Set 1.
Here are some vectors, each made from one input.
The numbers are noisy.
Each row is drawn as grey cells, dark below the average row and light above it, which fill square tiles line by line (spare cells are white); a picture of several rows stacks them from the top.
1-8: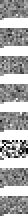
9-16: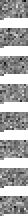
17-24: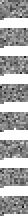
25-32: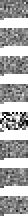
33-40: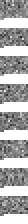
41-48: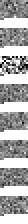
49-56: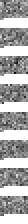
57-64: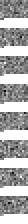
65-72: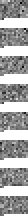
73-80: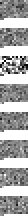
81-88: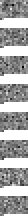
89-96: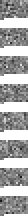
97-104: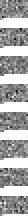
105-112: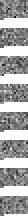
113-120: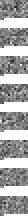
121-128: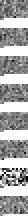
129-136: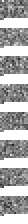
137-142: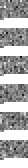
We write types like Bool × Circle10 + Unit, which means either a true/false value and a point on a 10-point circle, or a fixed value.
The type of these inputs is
Label12 × Label12 + Unit.
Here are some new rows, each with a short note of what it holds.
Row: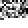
a fixed value
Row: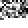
a fixed value
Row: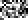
a fixed value
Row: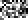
a fixed value
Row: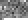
two labels (each one of 12)
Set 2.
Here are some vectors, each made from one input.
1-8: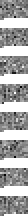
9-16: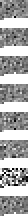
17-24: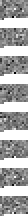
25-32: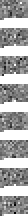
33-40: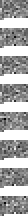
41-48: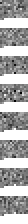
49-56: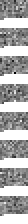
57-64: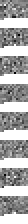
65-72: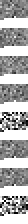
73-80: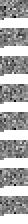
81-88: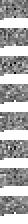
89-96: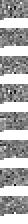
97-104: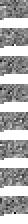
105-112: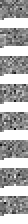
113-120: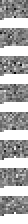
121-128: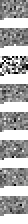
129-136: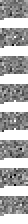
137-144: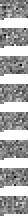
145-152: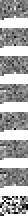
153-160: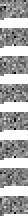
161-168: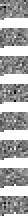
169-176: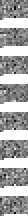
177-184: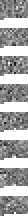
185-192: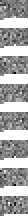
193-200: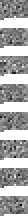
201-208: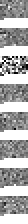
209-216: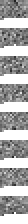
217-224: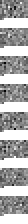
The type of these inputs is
Bool × Bool × Bool × Label8 + Unit.
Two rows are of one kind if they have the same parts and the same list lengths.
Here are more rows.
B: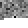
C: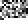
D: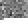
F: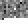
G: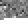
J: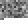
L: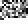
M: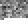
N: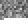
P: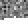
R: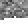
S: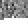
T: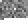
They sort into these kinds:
B, D, F, G, J, M, N, P, R, S, T
C, L

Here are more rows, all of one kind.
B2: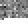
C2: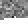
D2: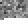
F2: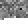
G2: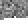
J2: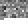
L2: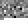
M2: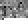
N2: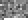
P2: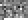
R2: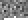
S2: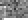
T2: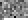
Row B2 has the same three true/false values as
D2, M2, N2 and P2.
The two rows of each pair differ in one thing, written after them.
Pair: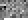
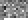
the label
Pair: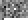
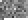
the label
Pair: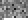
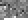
one of the three true/false values
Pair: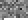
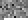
one of the three true/false values
